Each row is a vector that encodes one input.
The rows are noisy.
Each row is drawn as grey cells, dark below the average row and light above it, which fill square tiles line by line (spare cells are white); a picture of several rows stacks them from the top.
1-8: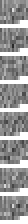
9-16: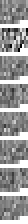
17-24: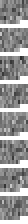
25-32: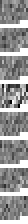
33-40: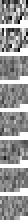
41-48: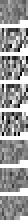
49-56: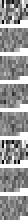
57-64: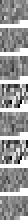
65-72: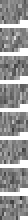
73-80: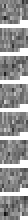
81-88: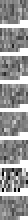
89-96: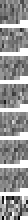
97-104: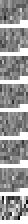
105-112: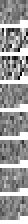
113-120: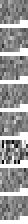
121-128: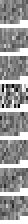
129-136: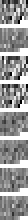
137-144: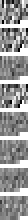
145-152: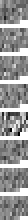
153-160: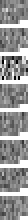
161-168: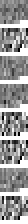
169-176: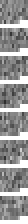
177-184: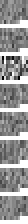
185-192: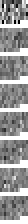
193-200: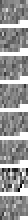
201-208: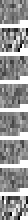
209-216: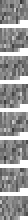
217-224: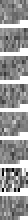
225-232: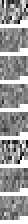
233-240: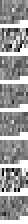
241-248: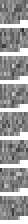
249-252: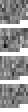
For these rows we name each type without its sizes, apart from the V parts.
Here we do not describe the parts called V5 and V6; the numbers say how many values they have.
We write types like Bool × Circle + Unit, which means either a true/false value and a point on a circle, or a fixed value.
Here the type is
(Bool × V5 + Unit) × (Tree + V6) + Line.
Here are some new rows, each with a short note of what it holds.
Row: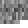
a value of V6
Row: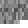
a value of V6
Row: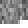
a true/false value, a value of V5 and a value of V6
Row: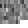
a node of a tree, a true/false value and a value of V5
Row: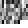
a point on a line
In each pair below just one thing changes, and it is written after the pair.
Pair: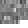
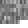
the node of the tree
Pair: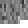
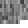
the value of V5
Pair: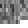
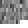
the true/false value
